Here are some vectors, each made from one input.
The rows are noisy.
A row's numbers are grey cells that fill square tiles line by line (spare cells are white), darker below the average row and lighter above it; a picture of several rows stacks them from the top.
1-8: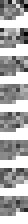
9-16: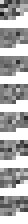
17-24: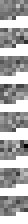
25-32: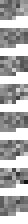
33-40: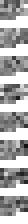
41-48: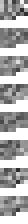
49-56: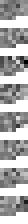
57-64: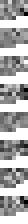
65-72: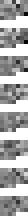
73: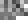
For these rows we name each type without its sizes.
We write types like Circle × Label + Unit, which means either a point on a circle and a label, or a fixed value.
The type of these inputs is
Bool × Line.
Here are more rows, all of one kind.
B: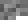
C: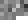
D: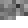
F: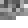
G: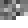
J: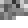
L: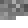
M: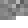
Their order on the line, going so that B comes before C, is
F, G, B, D, L, J, C, M.
